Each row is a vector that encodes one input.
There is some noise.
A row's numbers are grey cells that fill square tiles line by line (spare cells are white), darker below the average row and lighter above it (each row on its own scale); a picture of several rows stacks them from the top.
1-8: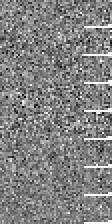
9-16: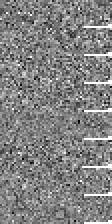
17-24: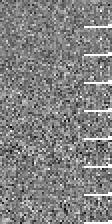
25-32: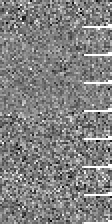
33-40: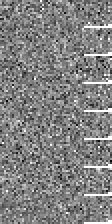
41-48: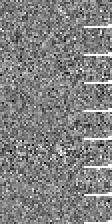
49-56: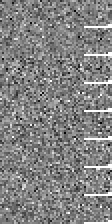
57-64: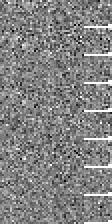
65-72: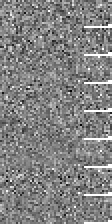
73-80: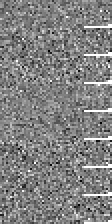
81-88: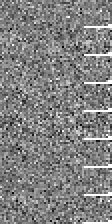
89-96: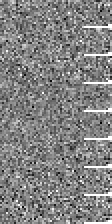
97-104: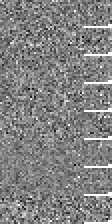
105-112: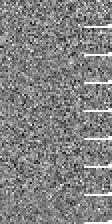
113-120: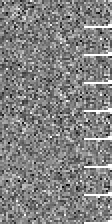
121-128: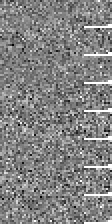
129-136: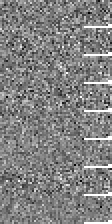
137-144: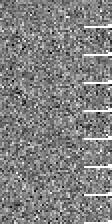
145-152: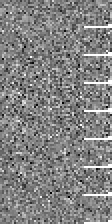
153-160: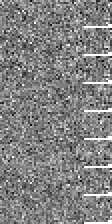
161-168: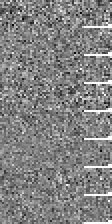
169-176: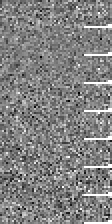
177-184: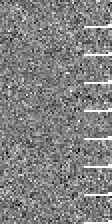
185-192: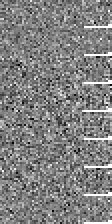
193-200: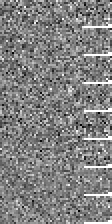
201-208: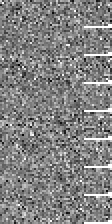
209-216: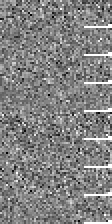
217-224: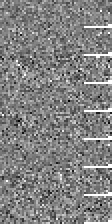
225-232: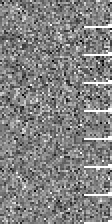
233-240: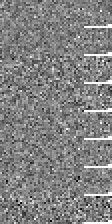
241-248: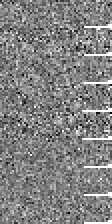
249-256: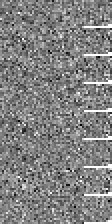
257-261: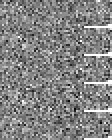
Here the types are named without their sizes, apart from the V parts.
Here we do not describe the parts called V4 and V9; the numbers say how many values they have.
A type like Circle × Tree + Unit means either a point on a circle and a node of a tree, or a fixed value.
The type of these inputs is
(Bool × Line + V9) × (Line + V4).
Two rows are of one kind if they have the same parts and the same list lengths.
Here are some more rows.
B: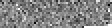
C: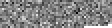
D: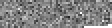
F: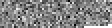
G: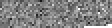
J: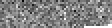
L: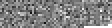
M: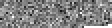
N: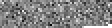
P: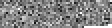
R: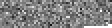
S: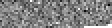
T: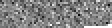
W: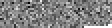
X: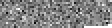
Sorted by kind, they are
B, J, L, S, T
C, F, W, X
D, M, N, P
G, R

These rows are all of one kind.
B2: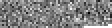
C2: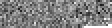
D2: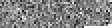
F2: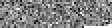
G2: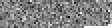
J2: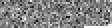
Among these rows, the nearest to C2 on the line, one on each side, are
D2 and F2.
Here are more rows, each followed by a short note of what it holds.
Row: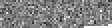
a point on each of two lines and a true/false value
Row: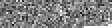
a point on each of two lines and a true/false value
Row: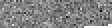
a value of V4 and a value of V9
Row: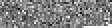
a point on a line, a true/false value and a value of V4
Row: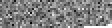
a point on each of two lines and a true/false value
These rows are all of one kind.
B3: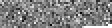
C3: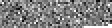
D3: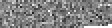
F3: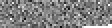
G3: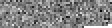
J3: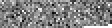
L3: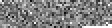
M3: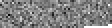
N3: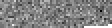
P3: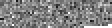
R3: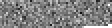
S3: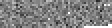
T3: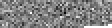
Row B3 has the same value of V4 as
F3, L3, M3 and T3.
